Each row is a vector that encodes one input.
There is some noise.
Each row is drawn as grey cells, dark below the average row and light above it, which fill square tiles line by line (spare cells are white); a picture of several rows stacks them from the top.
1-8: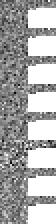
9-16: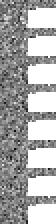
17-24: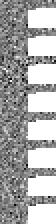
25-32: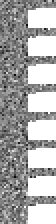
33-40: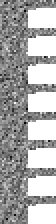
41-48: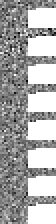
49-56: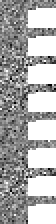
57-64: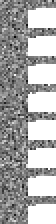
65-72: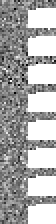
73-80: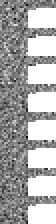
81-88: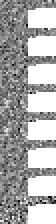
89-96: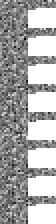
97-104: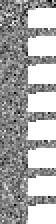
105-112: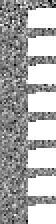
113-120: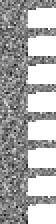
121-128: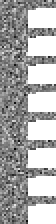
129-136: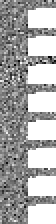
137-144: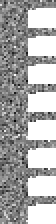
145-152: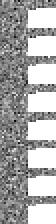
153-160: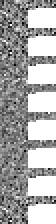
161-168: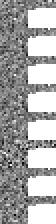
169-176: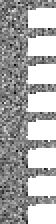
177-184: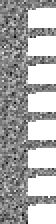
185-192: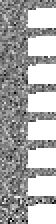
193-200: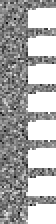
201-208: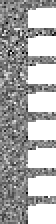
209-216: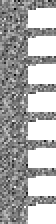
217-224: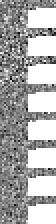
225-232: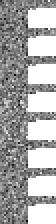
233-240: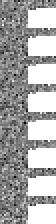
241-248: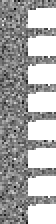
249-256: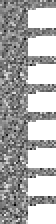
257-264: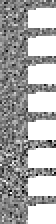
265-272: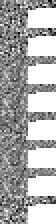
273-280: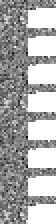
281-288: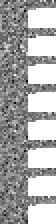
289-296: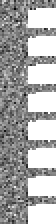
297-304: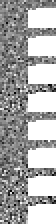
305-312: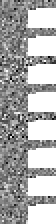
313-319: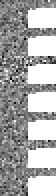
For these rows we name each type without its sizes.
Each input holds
a point on a circle, together with a list of items, each a point on a line and a true/false value.
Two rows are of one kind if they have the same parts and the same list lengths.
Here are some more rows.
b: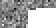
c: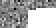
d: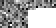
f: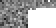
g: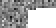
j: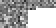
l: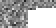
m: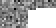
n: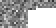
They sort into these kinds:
b, c, f, l, m, n
d
g
j

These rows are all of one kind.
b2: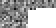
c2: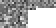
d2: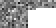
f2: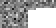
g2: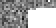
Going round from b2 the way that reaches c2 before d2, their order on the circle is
b2, c2, d2, g2, f2.
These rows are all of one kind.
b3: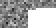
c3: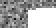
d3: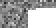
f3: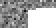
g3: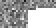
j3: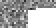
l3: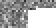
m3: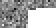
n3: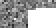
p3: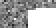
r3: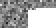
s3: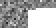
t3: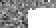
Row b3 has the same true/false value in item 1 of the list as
c3 and l3.
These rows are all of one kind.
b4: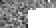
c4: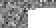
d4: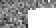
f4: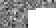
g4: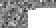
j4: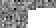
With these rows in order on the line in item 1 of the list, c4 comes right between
b4 and g4.
